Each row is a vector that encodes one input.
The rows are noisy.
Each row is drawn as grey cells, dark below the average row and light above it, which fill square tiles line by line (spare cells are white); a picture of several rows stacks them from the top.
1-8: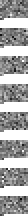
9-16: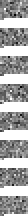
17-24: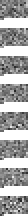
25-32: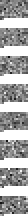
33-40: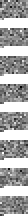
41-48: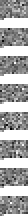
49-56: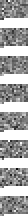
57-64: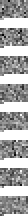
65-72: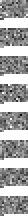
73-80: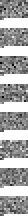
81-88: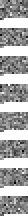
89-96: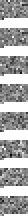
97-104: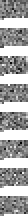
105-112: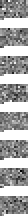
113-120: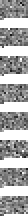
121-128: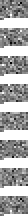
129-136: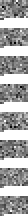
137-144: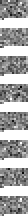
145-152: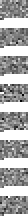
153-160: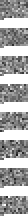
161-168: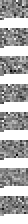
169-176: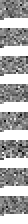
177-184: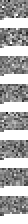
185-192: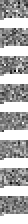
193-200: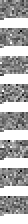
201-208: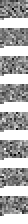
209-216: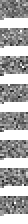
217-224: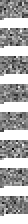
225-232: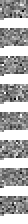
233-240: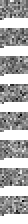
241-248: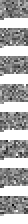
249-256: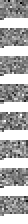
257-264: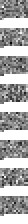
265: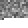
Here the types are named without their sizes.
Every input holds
a point on a line, together with either a point on a circle, or a point on a line.
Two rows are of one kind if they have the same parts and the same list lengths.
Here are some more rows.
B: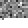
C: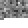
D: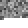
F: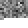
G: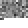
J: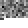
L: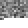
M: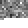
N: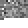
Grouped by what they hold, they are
B, C, F, M
D, G, J, L, N

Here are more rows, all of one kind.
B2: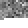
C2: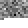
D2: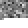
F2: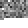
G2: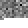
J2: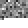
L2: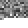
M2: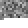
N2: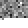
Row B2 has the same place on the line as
D2, G2 and M2.
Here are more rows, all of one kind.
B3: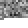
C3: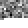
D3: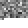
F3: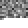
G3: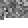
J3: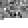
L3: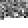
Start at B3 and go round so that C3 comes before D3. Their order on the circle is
B3, F3, C3, L3, G3, J3, D3.
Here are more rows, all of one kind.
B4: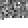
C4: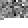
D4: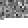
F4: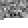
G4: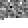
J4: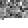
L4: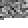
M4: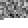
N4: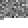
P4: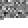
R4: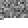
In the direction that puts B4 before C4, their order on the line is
L4, N4, B4, R4, D4, M4, C4, F4, J4, G4, P4.
